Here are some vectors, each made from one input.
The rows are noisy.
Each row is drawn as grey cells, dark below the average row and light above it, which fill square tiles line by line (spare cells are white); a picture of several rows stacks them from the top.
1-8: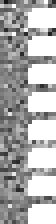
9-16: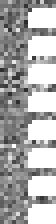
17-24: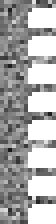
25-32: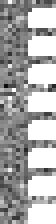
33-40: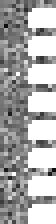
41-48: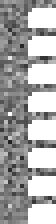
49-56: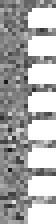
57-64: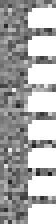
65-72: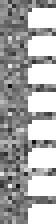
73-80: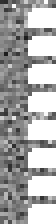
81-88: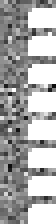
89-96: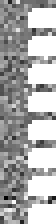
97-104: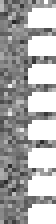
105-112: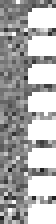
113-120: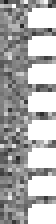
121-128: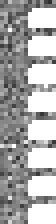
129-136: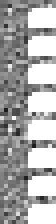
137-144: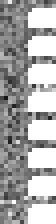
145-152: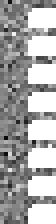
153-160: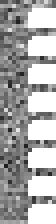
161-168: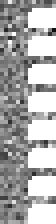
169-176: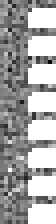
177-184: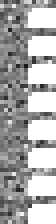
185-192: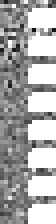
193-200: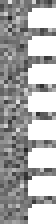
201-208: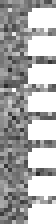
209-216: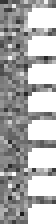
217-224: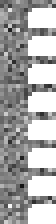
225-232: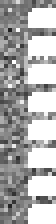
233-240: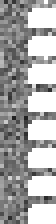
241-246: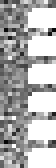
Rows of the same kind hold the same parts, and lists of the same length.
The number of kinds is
3.
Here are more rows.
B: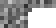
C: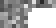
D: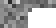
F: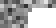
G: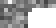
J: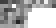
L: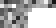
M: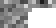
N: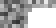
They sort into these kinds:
B, G
C, D, M
F, J, L, N

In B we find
a point on an 11-point circle, a point on a 4-point line and a node of a 10-node tree.
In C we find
a point on a 4-point line and a point on a 9-point line.
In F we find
a node of a 12-node tree.
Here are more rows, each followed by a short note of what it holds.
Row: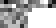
a node of a 12-node tree
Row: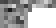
a node of a 12-node tree
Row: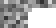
a point on a 4-point line and a point on a 9-point line
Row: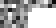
a node of a 12-node tree
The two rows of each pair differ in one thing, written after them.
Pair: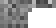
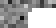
the place on the 4-point line
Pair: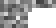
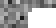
the place on the 4-point line
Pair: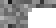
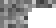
the place on the 4-point line
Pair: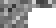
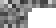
the place on the 4-point line
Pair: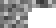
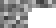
the place on the 9-point line
